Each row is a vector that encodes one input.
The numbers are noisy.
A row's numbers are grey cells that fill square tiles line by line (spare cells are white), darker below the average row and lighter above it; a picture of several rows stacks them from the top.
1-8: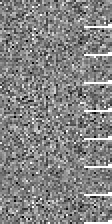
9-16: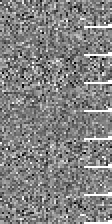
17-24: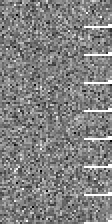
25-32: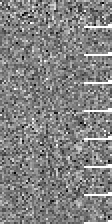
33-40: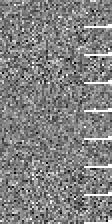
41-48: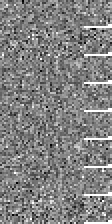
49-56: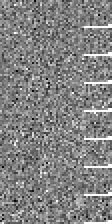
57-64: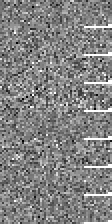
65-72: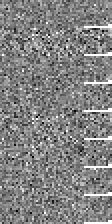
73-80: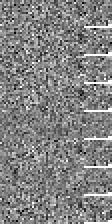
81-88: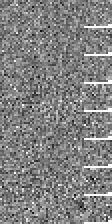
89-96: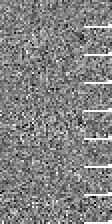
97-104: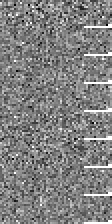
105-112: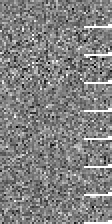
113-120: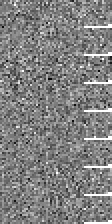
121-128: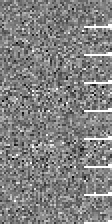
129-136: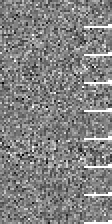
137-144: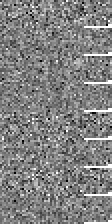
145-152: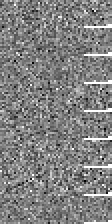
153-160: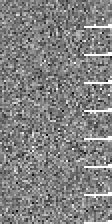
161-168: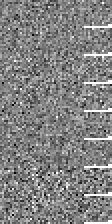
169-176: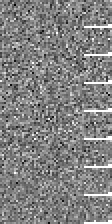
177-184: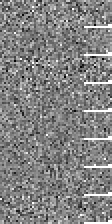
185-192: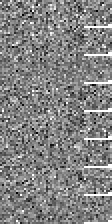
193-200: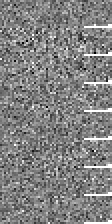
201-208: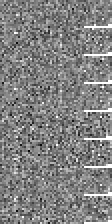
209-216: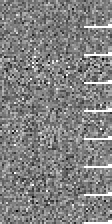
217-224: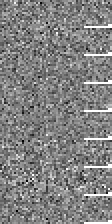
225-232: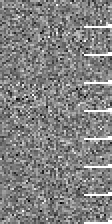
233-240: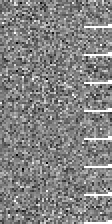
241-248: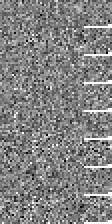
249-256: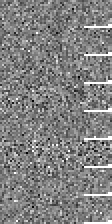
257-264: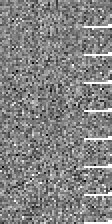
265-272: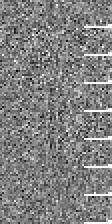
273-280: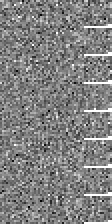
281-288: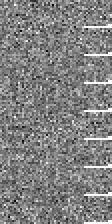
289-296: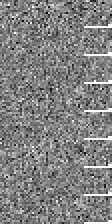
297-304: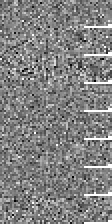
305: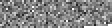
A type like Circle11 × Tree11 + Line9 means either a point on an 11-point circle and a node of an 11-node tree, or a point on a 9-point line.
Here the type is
(Bool × Tree9 × (Tree9 + Unit) + Tree10) × Line12.
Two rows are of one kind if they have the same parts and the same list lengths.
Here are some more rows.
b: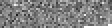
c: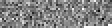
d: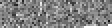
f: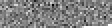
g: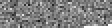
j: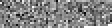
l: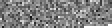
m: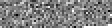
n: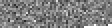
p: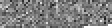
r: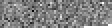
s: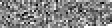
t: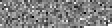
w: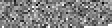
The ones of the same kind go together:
b, c, d, f, g, l, m, p, r
j, s, t, w
n

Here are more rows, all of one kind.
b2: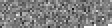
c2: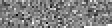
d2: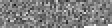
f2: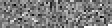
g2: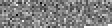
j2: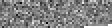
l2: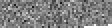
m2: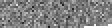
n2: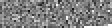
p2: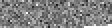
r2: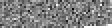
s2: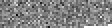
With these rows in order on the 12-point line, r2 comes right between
f2 and n2.
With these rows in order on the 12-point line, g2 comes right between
j2 and s2.
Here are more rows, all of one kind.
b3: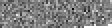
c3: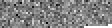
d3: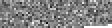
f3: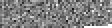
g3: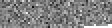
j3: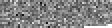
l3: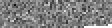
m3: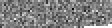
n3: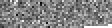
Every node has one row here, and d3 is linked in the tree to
c3 and l3.
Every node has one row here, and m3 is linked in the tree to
f3 and l3.
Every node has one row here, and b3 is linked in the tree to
j3 and l3.
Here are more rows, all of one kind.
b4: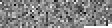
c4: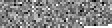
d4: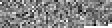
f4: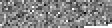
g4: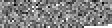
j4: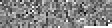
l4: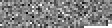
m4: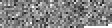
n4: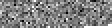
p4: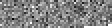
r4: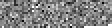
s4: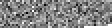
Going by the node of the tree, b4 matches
d4 and n4.
